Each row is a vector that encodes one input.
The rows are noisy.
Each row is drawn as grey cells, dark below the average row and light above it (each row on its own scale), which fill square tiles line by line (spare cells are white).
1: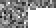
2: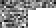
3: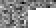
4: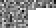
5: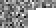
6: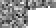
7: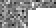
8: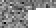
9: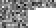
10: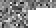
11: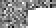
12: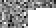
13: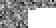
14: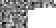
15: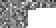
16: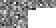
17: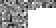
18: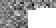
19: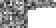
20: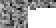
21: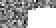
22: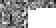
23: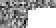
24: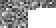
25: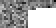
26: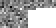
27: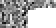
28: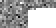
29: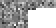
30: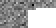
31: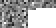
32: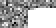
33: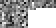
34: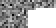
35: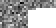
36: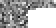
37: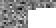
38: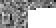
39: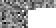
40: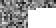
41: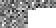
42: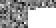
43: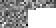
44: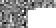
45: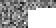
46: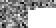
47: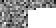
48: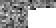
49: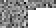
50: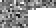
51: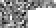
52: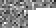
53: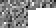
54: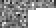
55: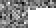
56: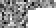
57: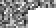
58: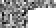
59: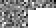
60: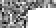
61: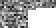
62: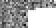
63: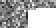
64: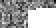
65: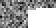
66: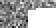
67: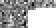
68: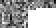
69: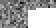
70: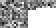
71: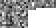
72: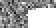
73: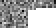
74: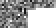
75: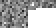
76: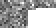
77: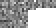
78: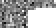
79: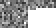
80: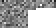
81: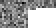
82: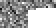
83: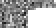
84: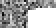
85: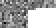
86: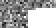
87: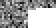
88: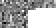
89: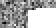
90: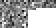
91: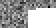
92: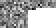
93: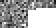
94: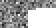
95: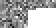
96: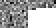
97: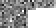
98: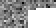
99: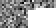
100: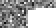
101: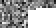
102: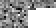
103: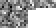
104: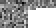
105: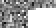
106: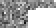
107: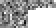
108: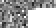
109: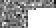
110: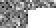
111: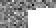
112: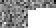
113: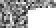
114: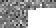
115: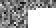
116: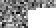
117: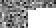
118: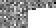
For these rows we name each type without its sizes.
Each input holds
either two labels, or a node of a tree.
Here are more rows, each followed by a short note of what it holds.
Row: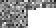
two labels
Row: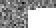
a node of a tree
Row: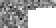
two labels
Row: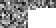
a node of a tree
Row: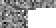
a node of a tree
